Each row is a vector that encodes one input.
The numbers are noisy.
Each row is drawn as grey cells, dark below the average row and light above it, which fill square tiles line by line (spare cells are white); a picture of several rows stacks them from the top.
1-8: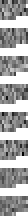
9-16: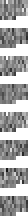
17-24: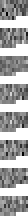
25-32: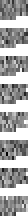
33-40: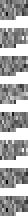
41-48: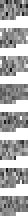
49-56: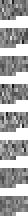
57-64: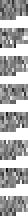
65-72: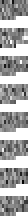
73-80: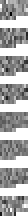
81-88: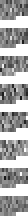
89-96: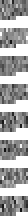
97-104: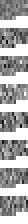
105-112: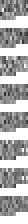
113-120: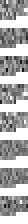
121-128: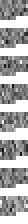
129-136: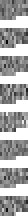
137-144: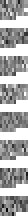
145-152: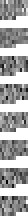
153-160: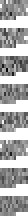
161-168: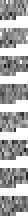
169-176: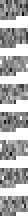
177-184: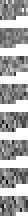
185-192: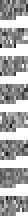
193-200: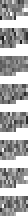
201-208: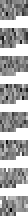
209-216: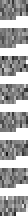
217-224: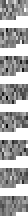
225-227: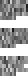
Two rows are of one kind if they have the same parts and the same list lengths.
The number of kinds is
2.
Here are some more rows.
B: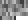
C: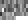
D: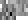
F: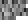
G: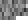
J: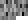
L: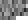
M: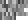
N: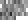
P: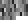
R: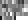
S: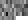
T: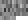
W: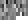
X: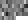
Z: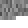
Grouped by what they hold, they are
B, D, M, N, R
C, F, G, J, L, P, S, T, W, X, Z

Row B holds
a point on a 10-point circle.
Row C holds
a node of an 18-node tree.
